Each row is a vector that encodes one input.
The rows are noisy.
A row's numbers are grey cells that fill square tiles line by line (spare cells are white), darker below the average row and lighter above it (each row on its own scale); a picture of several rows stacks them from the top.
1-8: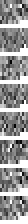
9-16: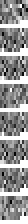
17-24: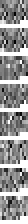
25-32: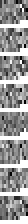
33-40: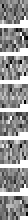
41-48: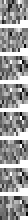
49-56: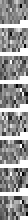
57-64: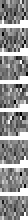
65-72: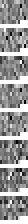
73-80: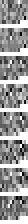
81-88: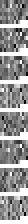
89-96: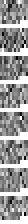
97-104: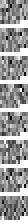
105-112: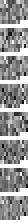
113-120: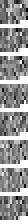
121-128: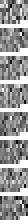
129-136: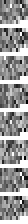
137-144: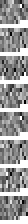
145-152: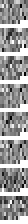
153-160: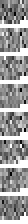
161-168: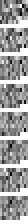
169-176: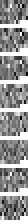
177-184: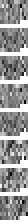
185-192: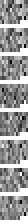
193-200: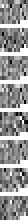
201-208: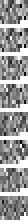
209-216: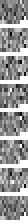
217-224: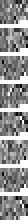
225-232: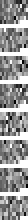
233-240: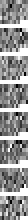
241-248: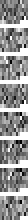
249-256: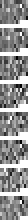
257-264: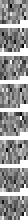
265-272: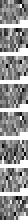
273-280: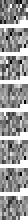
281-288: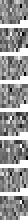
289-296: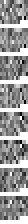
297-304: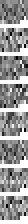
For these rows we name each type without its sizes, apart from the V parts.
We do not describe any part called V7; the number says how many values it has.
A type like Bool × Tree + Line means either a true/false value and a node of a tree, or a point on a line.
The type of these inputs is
Bool × Bool × Bool × Line + Tree + V7.
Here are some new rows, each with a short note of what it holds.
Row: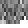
a value of V7
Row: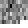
a point on a line and three true/false values
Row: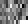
a node of a tree
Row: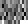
a value of V7
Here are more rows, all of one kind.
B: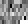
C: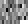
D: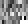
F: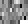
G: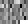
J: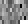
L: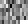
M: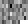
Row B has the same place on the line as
L and M.
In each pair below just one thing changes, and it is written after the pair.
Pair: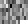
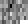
one of the three true/false values
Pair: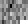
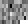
one of the three true/false values
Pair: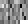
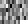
one of the three true/false values
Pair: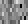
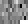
the place on the line
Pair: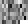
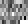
one of the three true/false values
